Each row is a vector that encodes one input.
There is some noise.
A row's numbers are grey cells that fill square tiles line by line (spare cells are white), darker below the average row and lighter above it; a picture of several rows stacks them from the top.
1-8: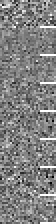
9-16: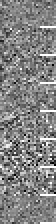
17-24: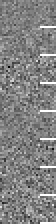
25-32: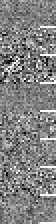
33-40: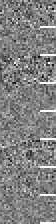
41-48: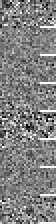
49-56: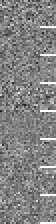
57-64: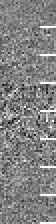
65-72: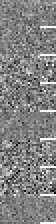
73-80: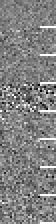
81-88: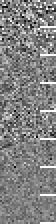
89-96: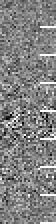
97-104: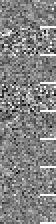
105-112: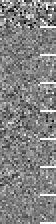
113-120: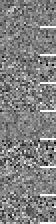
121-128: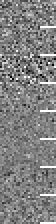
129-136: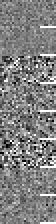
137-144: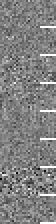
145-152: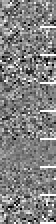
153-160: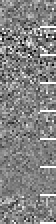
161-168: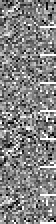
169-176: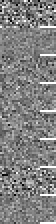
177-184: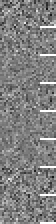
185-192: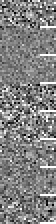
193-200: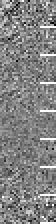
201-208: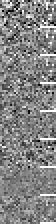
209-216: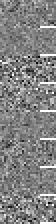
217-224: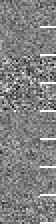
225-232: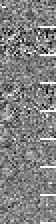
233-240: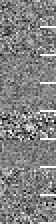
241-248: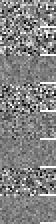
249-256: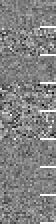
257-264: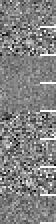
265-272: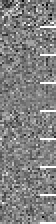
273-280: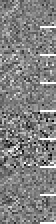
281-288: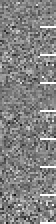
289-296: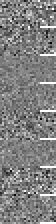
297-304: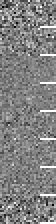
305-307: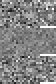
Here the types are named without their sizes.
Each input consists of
either two labels, or a point on a line.
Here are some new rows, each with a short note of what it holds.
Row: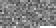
two labels
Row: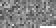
a point on a line
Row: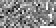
a point on a line
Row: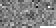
a point on a line
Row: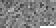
two labels
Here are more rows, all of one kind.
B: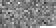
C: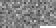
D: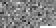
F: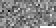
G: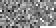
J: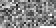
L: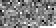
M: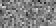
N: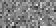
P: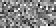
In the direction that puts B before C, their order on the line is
B, C, M, D, J, P, L, F, N, G.
